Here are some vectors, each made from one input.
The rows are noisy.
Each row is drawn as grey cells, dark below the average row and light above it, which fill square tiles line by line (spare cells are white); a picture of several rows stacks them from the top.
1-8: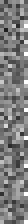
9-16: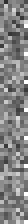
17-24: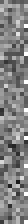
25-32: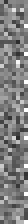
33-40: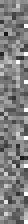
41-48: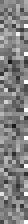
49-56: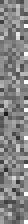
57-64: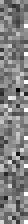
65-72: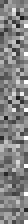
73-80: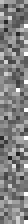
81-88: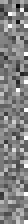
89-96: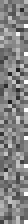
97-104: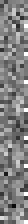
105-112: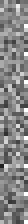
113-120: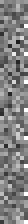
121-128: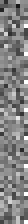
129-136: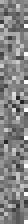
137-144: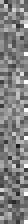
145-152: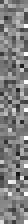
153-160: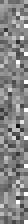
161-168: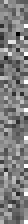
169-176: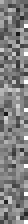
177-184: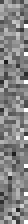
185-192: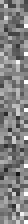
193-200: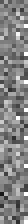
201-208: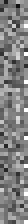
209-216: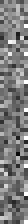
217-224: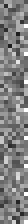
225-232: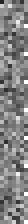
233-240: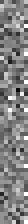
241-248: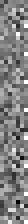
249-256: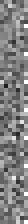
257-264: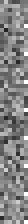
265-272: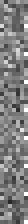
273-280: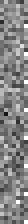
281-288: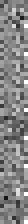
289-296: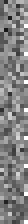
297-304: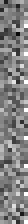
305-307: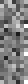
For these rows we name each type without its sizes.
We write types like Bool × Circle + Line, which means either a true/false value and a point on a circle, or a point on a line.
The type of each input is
List(Line).
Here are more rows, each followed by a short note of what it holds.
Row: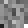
a list of three items
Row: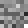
a list of three items
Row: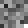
a list of two items
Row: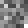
a list of one item
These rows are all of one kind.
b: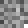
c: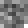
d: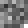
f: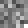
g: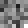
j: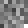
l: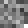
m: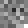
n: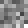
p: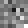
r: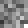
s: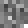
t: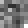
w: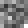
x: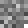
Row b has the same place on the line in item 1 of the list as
j, l, m and p.
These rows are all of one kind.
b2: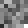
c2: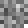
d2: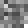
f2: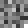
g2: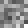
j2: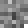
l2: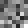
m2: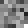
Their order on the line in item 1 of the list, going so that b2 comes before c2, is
b2, g2, m2, c2, j2, d2, f2, l2.
